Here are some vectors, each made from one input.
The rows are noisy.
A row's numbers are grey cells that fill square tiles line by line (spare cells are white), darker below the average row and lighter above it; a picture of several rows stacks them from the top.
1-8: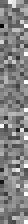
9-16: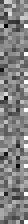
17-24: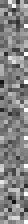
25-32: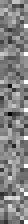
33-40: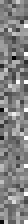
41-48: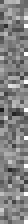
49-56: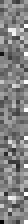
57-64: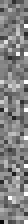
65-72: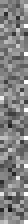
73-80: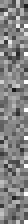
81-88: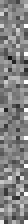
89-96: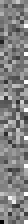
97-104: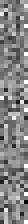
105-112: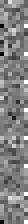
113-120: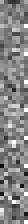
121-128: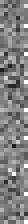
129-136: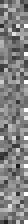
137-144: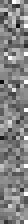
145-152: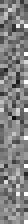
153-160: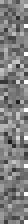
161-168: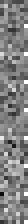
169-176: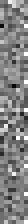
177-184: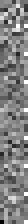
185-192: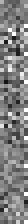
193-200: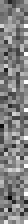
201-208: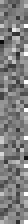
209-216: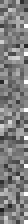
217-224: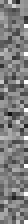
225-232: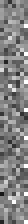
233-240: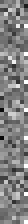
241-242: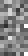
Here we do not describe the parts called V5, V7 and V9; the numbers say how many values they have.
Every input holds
a point on an 8-point line, together with either two labels (each one of 10), or a value of V5, a value of V7 and a value of V9.
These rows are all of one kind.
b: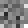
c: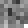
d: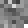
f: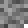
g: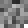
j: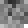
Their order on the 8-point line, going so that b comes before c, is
f, g, j, b, c, d.
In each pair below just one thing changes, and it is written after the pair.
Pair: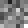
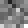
the value of V7
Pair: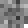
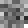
the value of V7
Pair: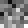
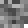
the place on the 8-point line
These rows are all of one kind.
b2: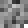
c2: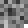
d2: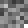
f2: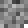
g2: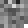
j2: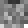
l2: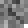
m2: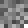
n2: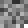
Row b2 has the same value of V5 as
c2 and l2.
